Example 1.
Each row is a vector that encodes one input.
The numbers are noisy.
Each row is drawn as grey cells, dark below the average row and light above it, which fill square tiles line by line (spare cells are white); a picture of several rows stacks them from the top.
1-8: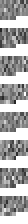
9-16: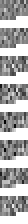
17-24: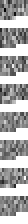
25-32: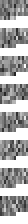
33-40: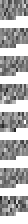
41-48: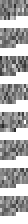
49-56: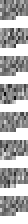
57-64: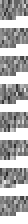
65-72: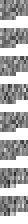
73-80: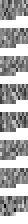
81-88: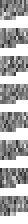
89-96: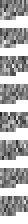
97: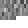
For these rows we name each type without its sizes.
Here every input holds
a point on a circle.
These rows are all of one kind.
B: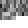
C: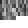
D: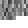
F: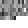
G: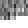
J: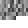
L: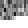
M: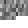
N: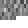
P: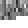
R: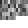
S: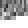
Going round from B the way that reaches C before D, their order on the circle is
B, R, C, N, F, J, M, P, D, G, L, S.
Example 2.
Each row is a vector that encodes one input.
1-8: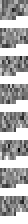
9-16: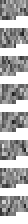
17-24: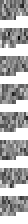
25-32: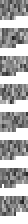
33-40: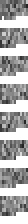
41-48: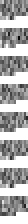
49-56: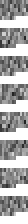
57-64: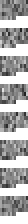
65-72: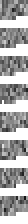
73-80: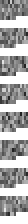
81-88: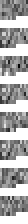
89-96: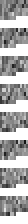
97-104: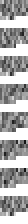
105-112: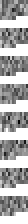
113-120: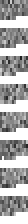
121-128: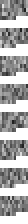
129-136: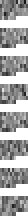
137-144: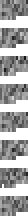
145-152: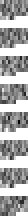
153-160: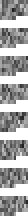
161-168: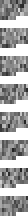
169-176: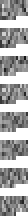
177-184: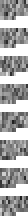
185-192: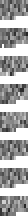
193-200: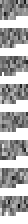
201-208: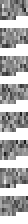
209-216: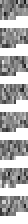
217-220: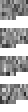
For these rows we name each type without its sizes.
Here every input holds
a point on a circle.
